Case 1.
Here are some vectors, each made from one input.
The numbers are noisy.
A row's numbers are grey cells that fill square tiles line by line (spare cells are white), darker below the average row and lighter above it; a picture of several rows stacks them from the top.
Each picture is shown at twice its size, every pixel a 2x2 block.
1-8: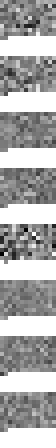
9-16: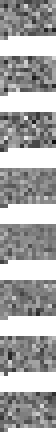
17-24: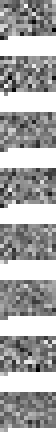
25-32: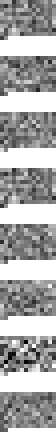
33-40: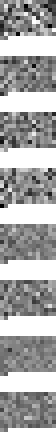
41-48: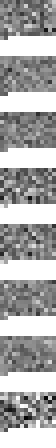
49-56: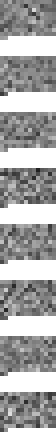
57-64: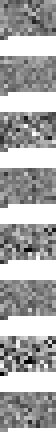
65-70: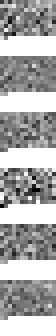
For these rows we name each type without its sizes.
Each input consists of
a node of a tree.
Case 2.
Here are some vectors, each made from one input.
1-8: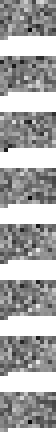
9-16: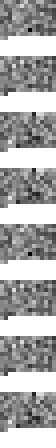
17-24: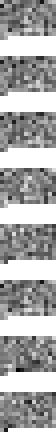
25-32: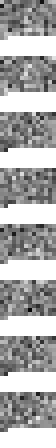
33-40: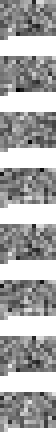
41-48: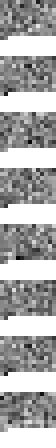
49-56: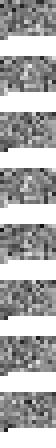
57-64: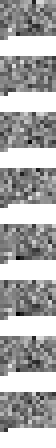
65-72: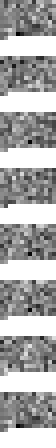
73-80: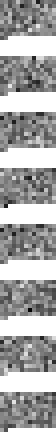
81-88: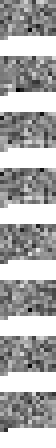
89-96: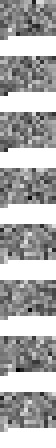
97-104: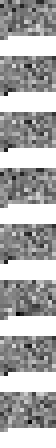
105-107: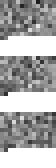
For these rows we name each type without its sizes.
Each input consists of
a point on a line.
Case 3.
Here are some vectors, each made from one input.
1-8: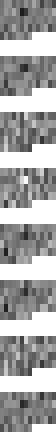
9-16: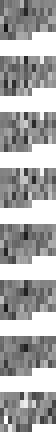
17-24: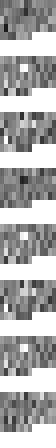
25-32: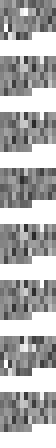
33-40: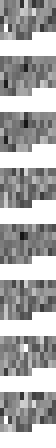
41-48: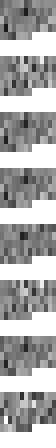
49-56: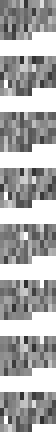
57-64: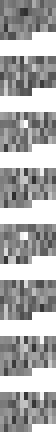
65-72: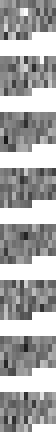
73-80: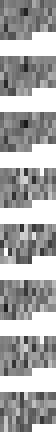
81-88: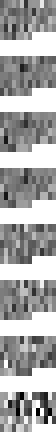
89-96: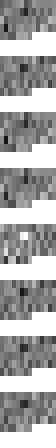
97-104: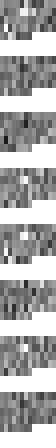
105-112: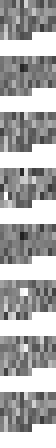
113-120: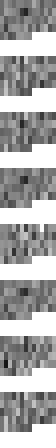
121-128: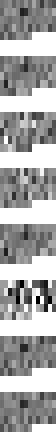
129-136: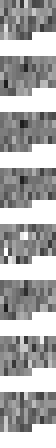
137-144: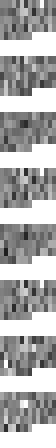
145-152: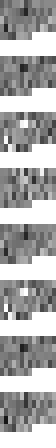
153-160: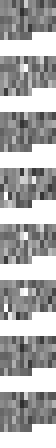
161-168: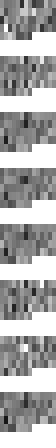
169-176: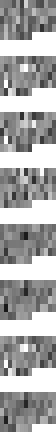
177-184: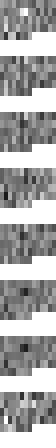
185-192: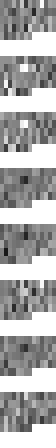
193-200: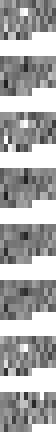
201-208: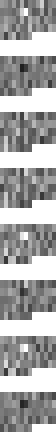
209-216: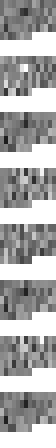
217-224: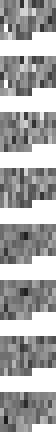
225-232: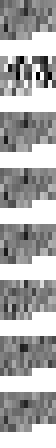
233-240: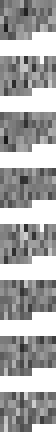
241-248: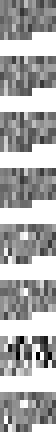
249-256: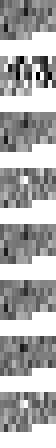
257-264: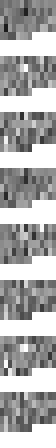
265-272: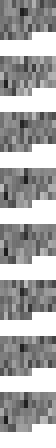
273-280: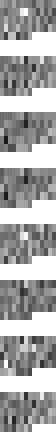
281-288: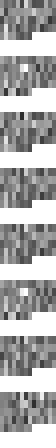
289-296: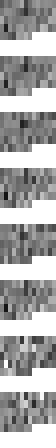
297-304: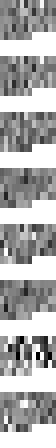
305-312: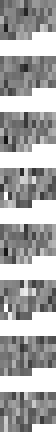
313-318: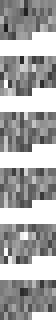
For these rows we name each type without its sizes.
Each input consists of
either a point on a circle, or a fixed value.
